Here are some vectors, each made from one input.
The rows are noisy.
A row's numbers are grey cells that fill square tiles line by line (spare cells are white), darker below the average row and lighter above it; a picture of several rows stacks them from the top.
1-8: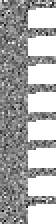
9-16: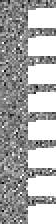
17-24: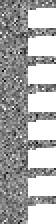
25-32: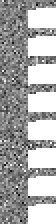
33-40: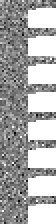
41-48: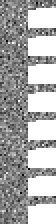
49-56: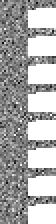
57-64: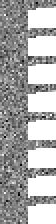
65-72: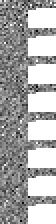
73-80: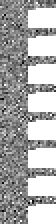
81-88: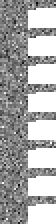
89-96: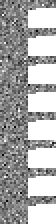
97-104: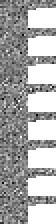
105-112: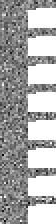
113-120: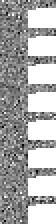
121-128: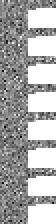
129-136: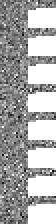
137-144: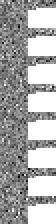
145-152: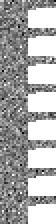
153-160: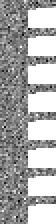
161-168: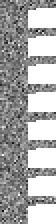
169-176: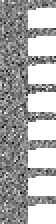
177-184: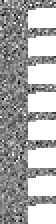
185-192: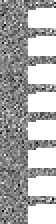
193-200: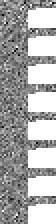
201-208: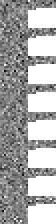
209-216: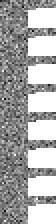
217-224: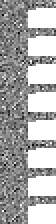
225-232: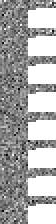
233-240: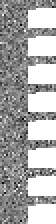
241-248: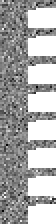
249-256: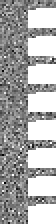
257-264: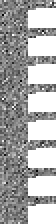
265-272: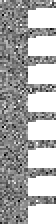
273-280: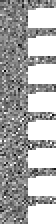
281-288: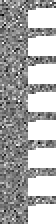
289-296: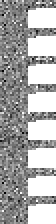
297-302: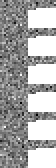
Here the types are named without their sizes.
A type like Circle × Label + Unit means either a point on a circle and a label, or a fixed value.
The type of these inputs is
(Bool × Bool × Bool × Bool × Bool + Label × Label) × Line.
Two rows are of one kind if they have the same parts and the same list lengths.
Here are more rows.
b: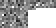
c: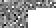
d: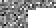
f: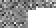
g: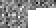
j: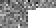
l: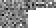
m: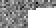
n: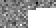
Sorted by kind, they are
b, g, j, m, n
c, d, f, l

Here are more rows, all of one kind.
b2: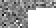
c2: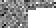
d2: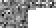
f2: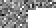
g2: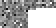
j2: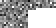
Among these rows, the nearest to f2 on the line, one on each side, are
c2 and j2.
